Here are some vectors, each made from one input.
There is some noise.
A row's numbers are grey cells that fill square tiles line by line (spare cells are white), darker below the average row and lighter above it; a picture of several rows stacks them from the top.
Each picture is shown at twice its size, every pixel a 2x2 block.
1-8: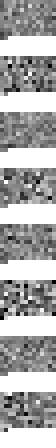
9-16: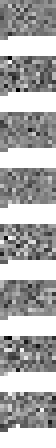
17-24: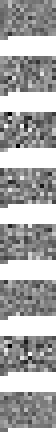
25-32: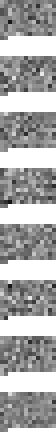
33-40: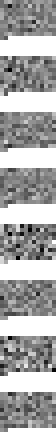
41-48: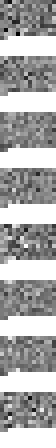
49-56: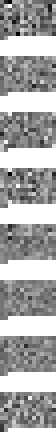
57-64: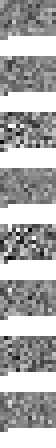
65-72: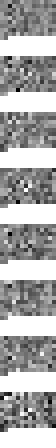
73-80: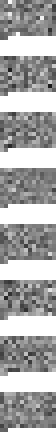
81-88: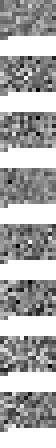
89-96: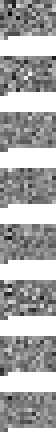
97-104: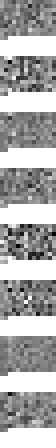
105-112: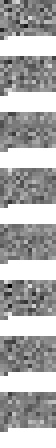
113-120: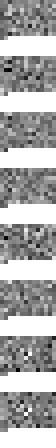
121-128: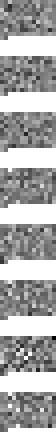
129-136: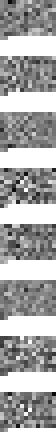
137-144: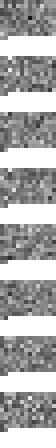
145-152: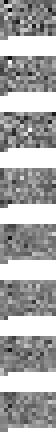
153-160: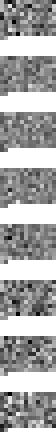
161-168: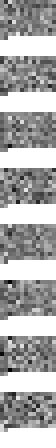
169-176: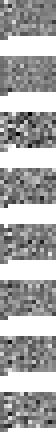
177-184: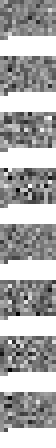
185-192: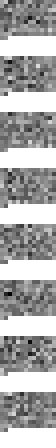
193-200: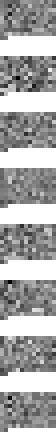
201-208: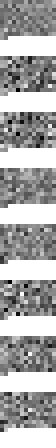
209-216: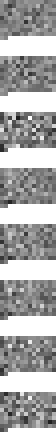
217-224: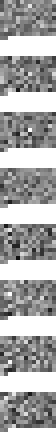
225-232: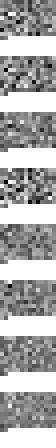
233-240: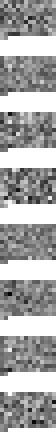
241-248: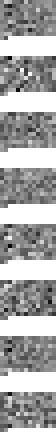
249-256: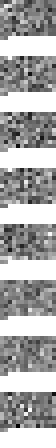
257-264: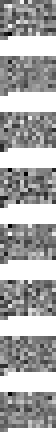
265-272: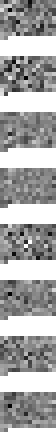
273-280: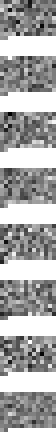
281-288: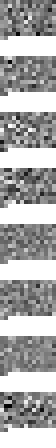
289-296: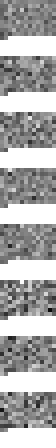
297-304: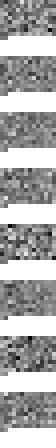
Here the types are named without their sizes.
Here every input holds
either a point on a circle, or a fixed value, or four true/false values.
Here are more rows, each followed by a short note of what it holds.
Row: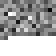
a fixed value
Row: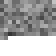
four true/false values
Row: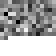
a fixed value
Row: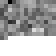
four true/false values
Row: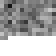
four true/false values
